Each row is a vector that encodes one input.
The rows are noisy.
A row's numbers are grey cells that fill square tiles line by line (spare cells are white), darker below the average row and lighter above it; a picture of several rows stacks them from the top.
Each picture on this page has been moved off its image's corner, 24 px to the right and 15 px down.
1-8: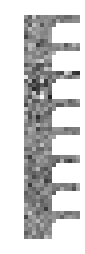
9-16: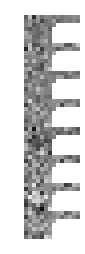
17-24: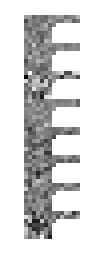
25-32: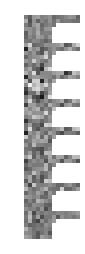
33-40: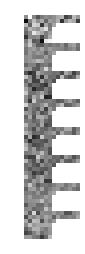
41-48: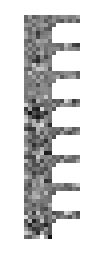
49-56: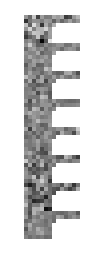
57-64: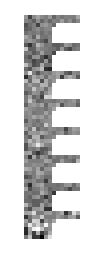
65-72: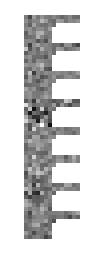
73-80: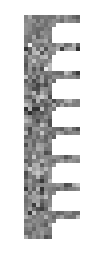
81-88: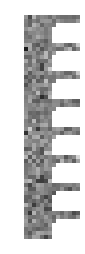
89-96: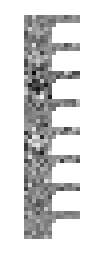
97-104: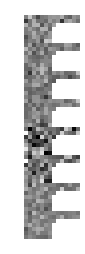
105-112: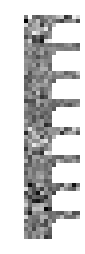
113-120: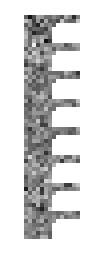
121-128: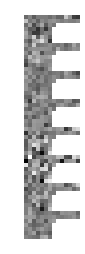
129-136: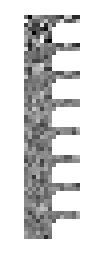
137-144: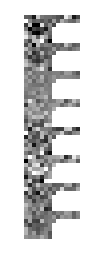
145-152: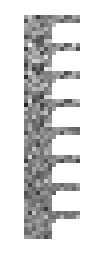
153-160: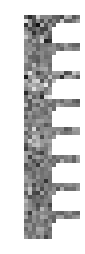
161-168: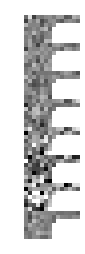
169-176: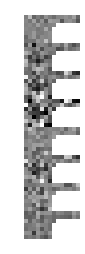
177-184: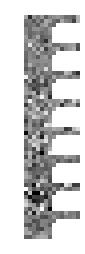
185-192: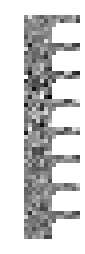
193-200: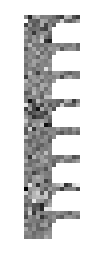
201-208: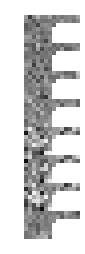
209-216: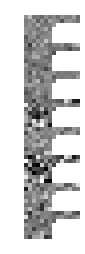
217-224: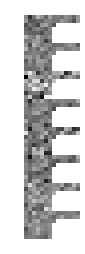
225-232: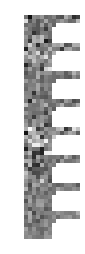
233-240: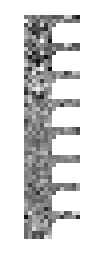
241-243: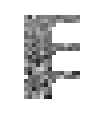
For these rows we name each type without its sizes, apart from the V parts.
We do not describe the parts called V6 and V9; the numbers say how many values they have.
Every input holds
a true/false value, together with either a point on a line, or a value of V6 and a value of V9.
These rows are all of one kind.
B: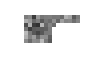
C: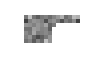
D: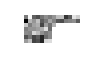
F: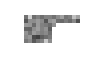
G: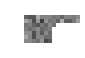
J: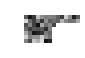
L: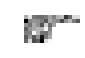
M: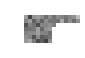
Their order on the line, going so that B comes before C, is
L, M, B, J, G, D, F, C.
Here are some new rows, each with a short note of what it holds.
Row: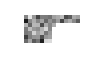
a true/false value, a value of V6 and a value of V9
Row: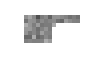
a true/false value, a value of V6 and a value of V9
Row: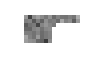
a point on a line and a true/false value
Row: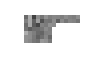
a point on a line and a true/false value
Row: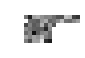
a true/false value, a value of V6 and a value of V9
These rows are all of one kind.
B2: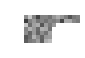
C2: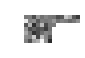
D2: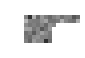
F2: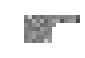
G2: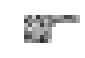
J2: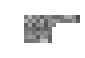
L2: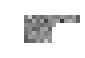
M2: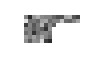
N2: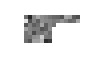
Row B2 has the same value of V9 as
D2 and G2.
